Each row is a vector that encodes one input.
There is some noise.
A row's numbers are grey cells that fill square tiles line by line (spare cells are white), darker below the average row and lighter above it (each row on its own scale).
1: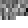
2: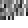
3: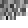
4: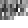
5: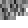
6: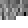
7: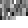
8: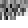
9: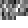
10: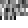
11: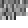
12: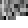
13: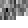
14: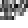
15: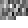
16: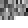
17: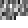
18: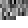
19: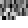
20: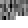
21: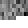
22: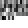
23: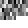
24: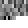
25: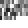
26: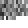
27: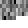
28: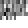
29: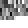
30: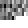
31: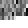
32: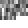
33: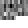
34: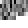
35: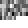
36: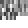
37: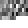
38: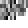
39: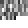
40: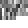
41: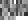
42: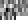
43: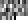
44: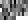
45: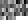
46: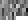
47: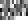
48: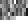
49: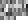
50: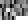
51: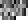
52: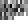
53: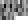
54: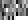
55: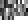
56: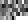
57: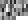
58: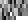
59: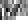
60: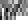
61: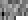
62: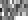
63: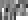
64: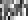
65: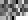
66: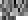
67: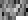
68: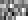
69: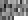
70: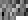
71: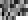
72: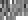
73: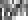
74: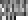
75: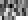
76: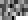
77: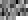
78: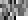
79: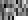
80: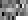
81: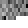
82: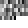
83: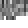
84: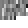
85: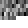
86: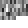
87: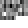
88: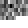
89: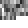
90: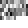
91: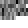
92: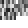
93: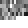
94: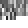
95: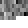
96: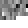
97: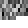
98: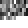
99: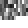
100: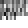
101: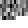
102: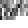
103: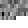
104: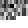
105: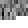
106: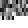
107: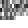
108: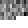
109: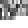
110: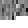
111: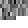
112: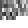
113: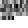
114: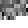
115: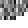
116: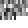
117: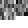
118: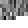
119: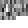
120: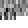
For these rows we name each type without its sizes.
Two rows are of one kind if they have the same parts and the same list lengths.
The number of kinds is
2.
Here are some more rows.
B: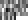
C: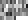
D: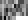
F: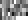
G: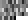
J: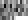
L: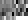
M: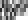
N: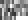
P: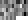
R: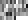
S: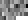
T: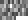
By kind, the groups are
B, D, F, G, J, L, M, N, P, S, T
C, R

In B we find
a node of a tree and a true/false value.
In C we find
a fixed value.
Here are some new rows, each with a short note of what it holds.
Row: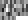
a fixed value
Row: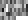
a fixed value
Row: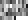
a fixed value
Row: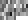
a fixed value
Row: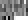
a node of a tree and a true/false value
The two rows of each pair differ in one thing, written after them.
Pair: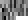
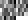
the node of the tree
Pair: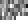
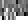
the true/false value
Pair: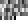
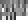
the true/false value
